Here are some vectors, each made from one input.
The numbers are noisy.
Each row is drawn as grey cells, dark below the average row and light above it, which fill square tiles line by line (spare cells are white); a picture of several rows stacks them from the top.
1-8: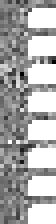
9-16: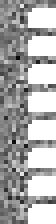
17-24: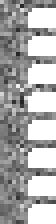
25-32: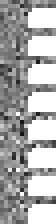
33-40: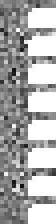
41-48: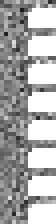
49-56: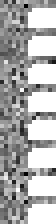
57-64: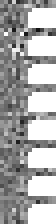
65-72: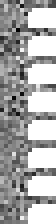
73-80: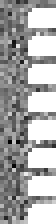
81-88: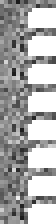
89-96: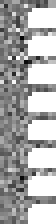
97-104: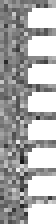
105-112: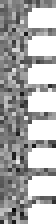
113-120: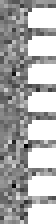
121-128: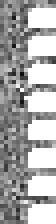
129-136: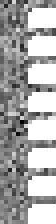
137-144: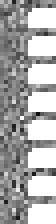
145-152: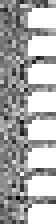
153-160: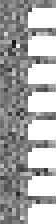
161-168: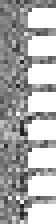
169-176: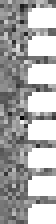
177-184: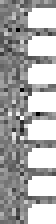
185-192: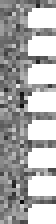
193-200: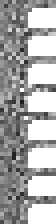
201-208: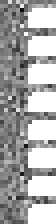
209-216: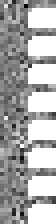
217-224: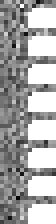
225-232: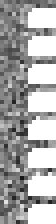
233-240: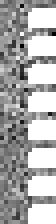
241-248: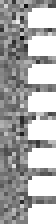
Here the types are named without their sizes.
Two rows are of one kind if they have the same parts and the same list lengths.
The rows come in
2 kinds.
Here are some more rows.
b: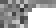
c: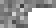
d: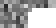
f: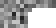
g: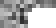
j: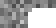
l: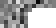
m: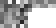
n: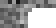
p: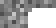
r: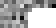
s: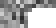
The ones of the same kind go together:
b, f, g, l, m, r, s
c, d, j, n, p

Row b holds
a node of a tree.
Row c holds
four true/false values.
